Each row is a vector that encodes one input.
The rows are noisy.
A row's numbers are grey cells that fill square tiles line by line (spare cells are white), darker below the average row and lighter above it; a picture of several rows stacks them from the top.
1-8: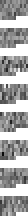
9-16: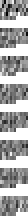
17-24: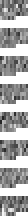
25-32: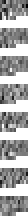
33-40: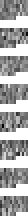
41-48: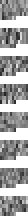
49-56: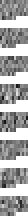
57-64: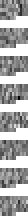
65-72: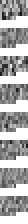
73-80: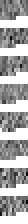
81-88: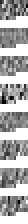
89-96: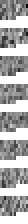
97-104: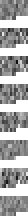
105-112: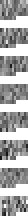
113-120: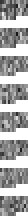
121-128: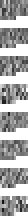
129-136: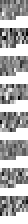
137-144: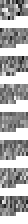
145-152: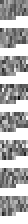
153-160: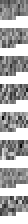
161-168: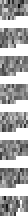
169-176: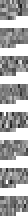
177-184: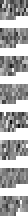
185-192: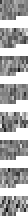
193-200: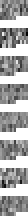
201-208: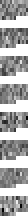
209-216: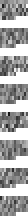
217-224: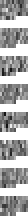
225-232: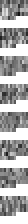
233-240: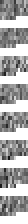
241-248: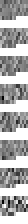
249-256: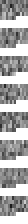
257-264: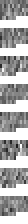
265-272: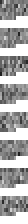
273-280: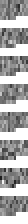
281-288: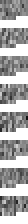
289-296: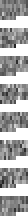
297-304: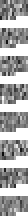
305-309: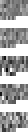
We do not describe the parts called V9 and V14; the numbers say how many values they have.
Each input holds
either a point on a 13-point line, or a true/false value and a value of V14, or a value of V9.
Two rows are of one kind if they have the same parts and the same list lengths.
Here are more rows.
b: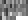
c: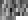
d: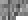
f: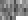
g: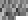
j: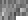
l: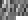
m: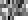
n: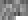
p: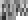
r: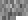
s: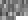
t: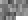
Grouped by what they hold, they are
b, s
c, f, l
d, g, j, m, n, p, r, t

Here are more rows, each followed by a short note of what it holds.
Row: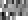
a true/false value and a value of V14
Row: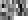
a point on a 13-point line
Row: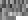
a point on a 13-point line
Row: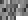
a value of V9
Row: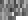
a value of V9
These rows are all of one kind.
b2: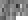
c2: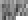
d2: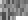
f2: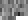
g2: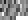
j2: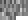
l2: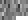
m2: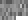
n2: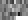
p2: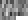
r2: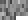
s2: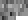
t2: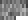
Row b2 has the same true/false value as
c2 and d2.
